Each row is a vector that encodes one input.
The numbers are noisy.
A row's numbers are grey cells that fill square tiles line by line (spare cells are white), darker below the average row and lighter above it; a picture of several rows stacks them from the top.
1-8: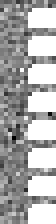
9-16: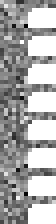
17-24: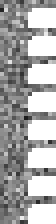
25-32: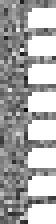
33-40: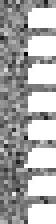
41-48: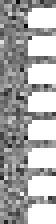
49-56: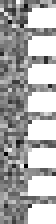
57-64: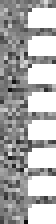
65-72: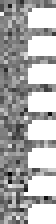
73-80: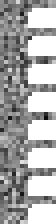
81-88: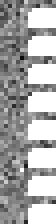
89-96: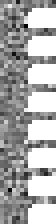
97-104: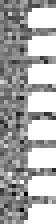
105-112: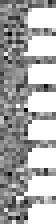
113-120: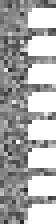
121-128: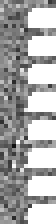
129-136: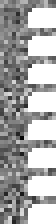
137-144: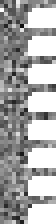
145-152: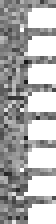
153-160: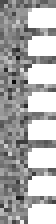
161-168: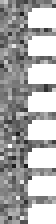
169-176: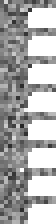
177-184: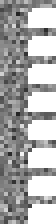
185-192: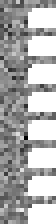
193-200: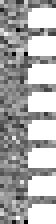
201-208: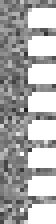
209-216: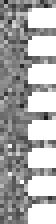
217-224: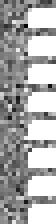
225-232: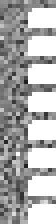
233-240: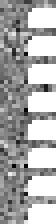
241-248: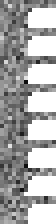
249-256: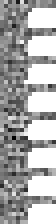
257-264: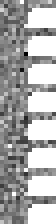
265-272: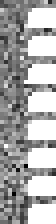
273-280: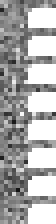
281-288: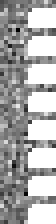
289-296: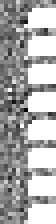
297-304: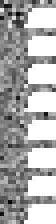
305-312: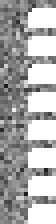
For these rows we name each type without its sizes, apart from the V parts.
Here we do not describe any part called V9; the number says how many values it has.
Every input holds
a point on a circle, a point on a line, a true/false value and a value of V9.
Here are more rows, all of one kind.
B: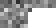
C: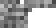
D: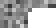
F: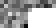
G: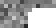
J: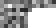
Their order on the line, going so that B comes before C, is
B, J, C, D, F, G.
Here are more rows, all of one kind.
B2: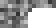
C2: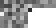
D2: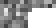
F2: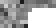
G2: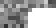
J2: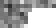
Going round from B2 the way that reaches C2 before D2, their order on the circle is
B2, G2, F2, C2, D2, J2.
